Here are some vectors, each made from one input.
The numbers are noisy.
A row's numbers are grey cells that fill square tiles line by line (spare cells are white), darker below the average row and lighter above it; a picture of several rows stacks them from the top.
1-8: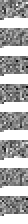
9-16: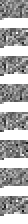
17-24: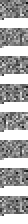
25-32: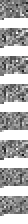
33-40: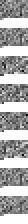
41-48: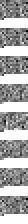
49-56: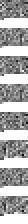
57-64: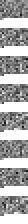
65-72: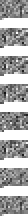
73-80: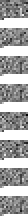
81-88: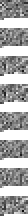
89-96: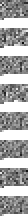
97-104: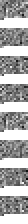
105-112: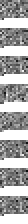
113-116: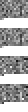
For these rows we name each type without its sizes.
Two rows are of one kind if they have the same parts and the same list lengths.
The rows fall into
3 kinds.
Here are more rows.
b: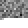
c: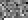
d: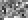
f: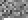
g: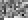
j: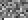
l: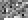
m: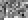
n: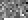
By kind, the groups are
b, f
c, j, n
d, g, l, m

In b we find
a point on a line.
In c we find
a label.
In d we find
a point on a circle.
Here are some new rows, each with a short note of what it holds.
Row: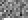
a point on a line
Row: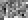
a point on a circle
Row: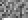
a point on a line
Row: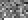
a label
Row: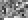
a point on a circle
